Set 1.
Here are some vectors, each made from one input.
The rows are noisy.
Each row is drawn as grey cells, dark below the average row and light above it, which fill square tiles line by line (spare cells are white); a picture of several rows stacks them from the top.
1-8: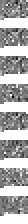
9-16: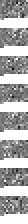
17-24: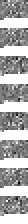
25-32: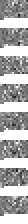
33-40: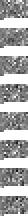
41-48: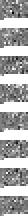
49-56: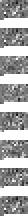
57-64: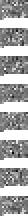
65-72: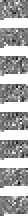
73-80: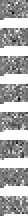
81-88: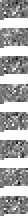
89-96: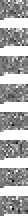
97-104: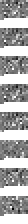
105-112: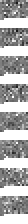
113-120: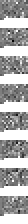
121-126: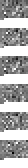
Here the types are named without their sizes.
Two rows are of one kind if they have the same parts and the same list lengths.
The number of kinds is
2.
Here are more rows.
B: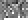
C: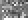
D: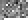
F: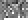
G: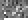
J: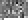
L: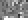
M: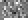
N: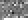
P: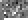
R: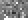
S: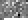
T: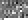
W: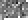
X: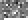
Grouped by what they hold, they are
B, D, F, G, J, P, T, W, X
C, L, M, N, R, S

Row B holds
a point on a circle.
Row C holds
a node of a tree.
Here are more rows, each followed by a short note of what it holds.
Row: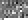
a point on a circle
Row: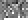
a point on a circle
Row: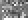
a node of a tree
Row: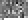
a point on a circle
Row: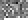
a point on a circle
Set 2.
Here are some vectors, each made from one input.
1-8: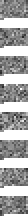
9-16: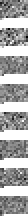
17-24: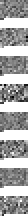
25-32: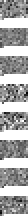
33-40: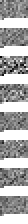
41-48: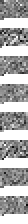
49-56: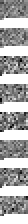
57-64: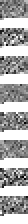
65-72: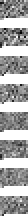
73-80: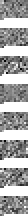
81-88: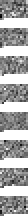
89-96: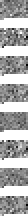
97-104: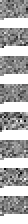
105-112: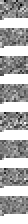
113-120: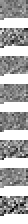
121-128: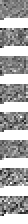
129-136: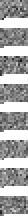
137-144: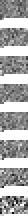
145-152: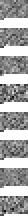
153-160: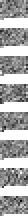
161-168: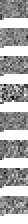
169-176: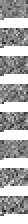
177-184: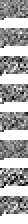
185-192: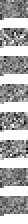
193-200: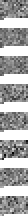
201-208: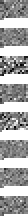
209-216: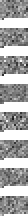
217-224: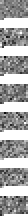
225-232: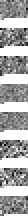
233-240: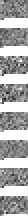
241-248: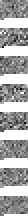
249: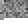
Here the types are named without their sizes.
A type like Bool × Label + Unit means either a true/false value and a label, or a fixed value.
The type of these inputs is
Line + Tree.
